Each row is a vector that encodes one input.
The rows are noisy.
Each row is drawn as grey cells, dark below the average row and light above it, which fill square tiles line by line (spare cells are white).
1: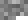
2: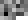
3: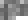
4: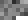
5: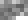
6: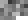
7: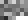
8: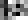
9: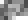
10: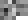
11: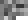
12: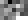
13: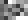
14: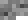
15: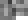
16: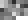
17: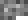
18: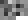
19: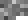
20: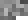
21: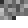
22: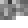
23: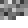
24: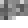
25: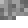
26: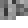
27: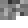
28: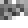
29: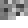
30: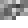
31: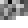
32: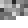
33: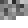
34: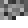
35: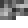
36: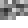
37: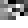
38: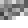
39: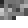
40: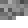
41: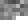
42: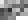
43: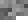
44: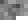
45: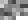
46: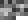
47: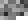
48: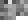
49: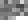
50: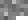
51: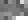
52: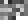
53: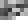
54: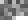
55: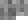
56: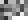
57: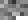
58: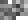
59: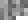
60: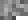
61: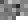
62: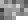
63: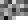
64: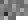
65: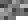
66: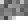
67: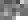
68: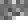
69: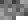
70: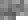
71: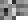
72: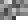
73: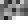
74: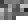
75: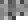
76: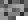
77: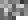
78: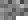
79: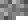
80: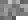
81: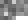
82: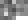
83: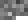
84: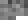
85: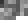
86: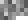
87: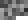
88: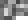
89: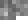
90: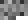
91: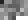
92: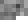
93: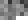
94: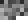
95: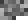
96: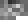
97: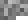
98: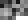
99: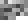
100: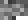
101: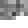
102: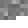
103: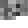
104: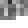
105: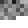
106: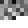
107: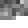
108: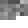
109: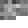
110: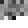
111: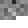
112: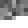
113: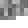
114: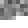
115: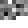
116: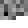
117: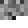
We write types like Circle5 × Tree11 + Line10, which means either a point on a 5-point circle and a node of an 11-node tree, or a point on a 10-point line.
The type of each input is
(Line7 + Tree8) × Tree8.
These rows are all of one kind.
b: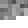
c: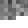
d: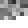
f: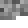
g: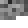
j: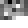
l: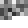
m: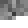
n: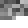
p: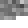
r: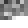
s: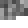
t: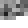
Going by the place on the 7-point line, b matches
d, j and r.
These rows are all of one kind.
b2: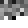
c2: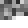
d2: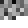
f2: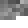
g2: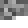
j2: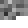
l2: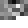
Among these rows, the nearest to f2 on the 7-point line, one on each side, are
c2 and l2.
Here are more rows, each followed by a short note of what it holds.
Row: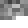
a point on a 7-point line and a node of an 8-node tree
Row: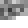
a node of each of two 8-node trees
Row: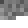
a point on a 7-point line and a node of an 8-node tree
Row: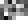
a node of each of two 8-node trees
